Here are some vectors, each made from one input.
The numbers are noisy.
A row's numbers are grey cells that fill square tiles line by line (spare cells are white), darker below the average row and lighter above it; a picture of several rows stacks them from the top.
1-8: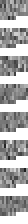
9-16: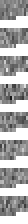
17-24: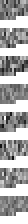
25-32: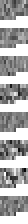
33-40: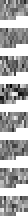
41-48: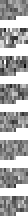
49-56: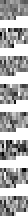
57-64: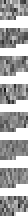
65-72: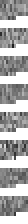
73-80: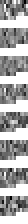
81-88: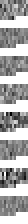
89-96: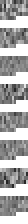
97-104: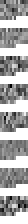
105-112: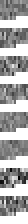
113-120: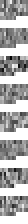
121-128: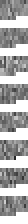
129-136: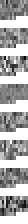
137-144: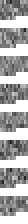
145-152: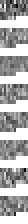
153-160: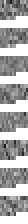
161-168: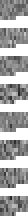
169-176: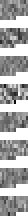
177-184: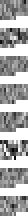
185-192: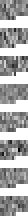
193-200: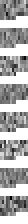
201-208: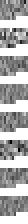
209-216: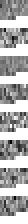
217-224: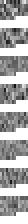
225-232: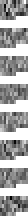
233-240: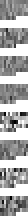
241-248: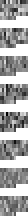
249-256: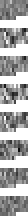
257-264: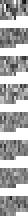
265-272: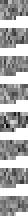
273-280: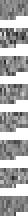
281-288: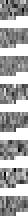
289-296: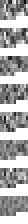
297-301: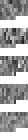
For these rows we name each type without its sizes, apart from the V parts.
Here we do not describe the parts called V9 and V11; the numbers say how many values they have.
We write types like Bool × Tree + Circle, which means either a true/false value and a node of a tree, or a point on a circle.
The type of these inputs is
(Bool × Circle + V9) × V11.
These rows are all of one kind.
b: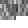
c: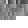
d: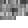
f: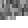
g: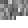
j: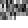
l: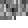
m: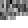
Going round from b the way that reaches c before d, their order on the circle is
b, c, f, g, m, l, j, d.
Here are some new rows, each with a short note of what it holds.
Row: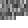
a point on a circle, a true/false value and a value of V11
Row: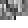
a value of V9 and a value of V11
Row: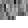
a value of V9 and a value of V11
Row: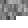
a value of V9 and a value of V11
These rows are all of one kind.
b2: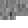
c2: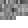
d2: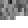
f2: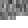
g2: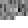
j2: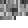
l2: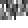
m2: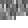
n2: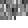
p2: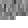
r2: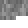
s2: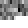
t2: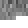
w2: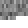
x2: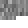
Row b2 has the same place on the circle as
c2, l2, n2 and p2.
